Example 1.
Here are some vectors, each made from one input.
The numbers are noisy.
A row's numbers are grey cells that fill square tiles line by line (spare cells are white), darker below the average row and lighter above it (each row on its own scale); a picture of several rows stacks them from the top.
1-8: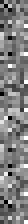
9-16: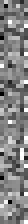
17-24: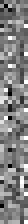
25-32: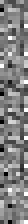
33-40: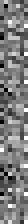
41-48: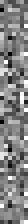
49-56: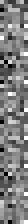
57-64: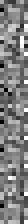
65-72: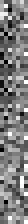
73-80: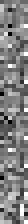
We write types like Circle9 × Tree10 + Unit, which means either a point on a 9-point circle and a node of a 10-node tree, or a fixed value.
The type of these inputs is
Bool × Bool × Bool + Unit.
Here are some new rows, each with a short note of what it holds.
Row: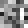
a fixed value
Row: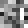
a fixed value
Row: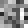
a fixed value
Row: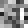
a fixed value
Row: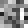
a fixed value
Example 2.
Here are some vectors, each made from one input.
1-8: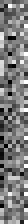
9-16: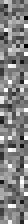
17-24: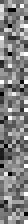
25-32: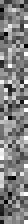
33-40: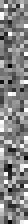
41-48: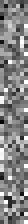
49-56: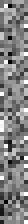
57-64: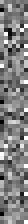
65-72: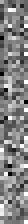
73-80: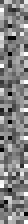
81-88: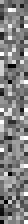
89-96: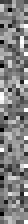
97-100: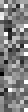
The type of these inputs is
Bool × Bool × Bool × Bool + Unit.
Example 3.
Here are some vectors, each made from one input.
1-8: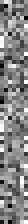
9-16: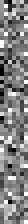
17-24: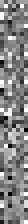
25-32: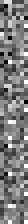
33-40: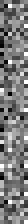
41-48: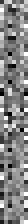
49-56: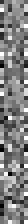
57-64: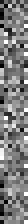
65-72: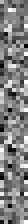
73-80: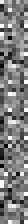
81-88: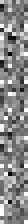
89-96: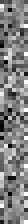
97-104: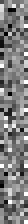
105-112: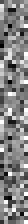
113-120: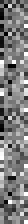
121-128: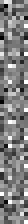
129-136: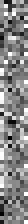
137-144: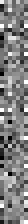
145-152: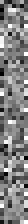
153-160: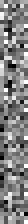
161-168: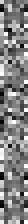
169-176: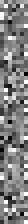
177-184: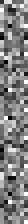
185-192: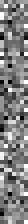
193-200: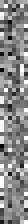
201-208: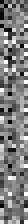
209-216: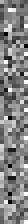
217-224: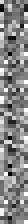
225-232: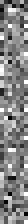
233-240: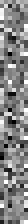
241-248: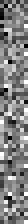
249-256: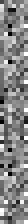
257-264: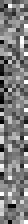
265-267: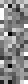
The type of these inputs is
Bool × Bool × Bool × Bool + Unit.
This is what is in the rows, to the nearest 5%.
A few of them hold a fixed value. The rest hold four true/false values.
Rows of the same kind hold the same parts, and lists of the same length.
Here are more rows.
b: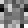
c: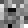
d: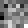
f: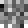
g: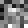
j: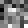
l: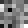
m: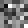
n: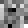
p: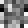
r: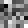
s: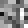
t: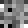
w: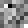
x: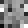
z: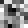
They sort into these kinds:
b, c, d, f, g, j, l, m, n, p, r, t, w, x, z
s

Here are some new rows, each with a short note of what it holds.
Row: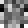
four true/false values
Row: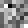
four true/false values
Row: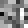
a fixed value
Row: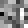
a fixed value
